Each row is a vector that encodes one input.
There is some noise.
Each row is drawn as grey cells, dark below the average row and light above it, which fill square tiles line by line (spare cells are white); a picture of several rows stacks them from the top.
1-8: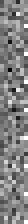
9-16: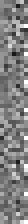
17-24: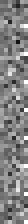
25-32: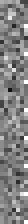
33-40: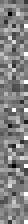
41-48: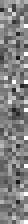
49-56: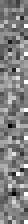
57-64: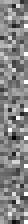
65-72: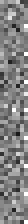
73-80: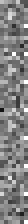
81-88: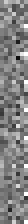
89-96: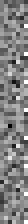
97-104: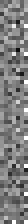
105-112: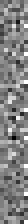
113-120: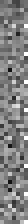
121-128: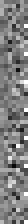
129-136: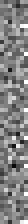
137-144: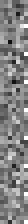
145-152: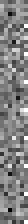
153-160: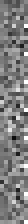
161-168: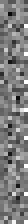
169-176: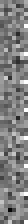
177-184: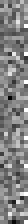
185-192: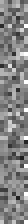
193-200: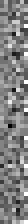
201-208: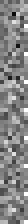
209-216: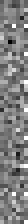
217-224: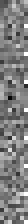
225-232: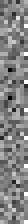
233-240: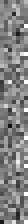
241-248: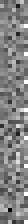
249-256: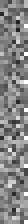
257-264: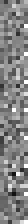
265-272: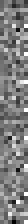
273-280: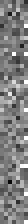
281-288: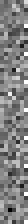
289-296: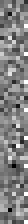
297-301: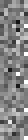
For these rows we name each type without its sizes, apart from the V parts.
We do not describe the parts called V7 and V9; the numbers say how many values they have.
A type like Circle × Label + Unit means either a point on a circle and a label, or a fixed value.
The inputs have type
(Bool × Bool × Bool + V9) × V7 + Line.
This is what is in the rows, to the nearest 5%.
About 20% of them hold a point on a line. The rest hold a value of V7, together with either three true/false values, or a value of V9.
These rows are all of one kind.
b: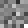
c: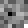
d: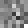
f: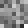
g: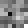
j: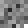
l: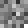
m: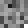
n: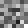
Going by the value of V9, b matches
j, l and n.
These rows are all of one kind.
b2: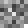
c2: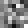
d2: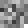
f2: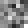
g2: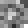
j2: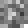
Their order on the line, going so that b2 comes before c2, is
d2, b2, j2, g2, f2, c2.
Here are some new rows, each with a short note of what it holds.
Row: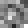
a point on a line
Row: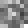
a point on a line
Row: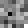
a value of V7 and a value of V9
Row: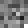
a value of V7 and a value of V9
